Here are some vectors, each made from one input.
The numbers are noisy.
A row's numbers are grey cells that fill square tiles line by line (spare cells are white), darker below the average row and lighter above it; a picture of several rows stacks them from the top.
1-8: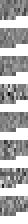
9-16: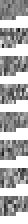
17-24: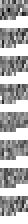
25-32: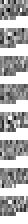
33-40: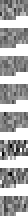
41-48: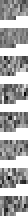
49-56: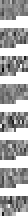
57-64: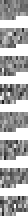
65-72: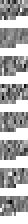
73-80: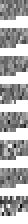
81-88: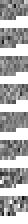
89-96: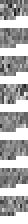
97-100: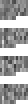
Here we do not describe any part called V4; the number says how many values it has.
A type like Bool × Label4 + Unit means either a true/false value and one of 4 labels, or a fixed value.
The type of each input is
(Bool × Bool × Bool + V4) × V4 + Line5.
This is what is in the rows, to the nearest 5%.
About 20% of them hold a point on a 5-point line. The rest hold a value of V4, together with either three true/false values, or a value of V4.
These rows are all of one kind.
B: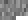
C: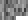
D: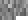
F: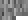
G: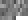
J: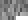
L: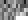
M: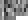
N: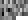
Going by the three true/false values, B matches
C and G.
